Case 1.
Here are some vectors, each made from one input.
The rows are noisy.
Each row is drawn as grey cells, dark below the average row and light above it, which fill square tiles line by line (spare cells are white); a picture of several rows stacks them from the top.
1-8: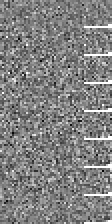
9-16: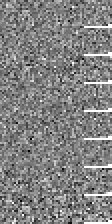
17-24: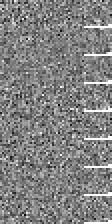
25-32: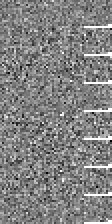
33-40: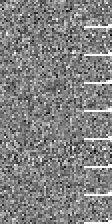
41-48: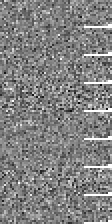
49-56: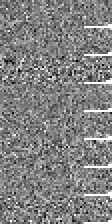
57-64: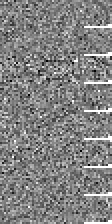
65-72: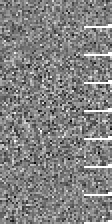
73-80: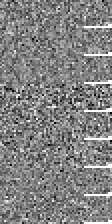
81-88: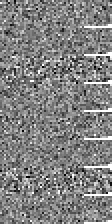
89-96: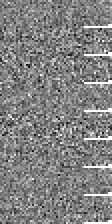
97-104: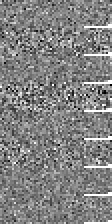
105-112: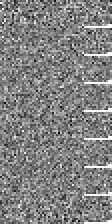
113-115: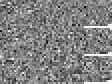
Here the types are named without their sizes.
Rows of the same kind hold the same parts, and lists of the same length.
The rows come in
2 kinds.
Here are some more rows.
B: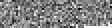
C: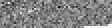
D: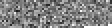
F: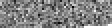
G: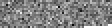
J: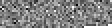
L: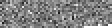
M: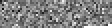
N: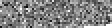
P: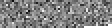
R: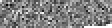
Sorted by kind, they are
B, C, F, G, L, M, N
D, J, P, R

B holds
a point on each of two circles and a node of a tree.
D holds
a point on a circle and a node of a tree.
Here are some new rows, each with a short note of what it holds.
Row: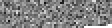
a point on a circle and a node of a tree
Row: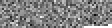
a point on each of two circles and a node of a tree
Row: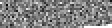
a point on each of two circles and a node of a tree
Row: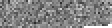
a point on a circle and a node of a tree
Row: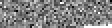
a point on each of two circles and a node of a tree
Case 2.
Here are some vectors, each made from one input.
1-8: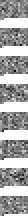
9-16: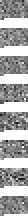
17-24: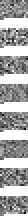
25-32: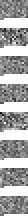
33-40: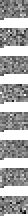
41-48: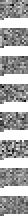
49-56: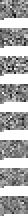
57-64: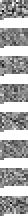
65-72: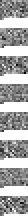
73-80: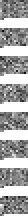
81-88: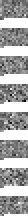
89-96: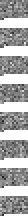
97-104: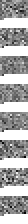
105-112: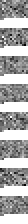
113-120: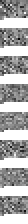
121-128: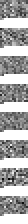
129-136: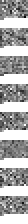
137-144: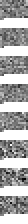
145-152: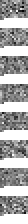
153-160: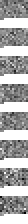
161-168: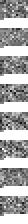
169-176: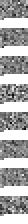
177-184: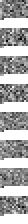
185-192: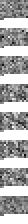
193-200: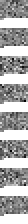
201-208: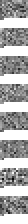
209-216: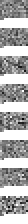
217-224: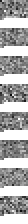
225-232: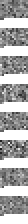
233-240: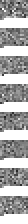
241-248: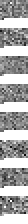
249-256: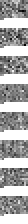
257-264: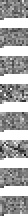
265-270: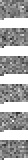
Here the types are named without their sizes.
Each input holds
either four true/false values, or a list of points on a circle.
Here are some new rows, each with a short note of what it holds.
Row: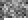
a list of two items
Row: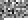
the empty list
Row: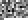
the empty list
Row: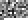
the empty list
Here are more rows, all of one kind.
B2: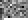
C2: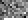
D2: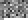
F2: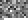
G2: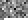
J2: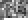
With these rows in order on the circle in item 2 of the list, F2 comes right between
B2 and C2.
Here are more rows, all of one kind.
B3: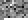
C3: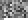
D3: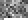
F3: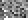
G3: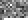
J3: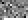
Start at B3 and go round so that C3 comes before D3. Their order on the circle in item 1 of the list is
B3, G3, J3, F3, C3, D3.
